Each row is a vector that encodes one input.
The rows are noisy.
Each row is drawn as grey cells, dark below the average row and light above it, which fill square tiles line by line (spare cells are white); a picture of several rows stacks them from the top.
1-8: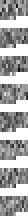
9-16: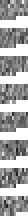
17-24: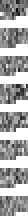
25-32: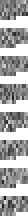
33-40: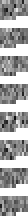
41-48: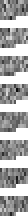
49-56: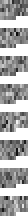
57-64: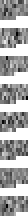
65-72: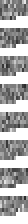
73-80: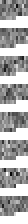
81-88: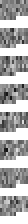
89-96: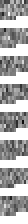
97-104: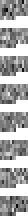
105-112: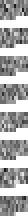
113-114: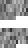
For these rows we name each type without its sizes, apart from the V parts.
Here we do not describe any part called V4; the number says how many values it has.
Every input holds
a label, together with either a point on a line, or a value of V4.
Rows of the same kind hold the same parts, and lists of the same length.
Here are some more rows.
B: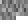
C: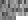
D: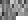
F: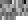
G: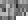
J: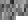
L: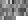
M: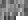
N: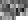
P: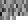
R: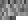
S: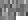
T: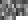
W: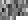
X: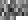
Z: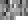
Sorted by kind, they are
B, C, D, F, G, M, R
J, L, N, P, S, T, W, X, Z

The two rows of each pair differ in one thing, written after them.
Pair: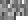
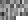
the value of V4
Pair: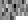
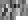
the value of V4
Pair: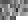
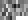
the label
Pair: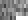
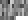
the label
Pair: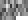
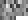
the value of V4
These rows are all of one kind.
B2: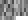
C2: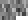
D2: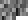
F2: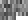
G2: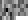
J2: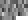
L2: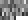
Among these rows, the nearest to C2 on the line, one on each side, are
D2 and G2.
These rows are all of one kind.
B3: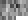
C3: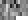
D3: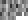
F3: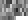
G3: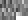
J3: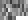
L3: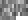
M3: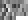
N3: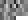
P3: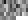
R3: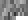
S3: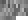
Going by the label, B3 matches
C3, D3, N3 and P3.
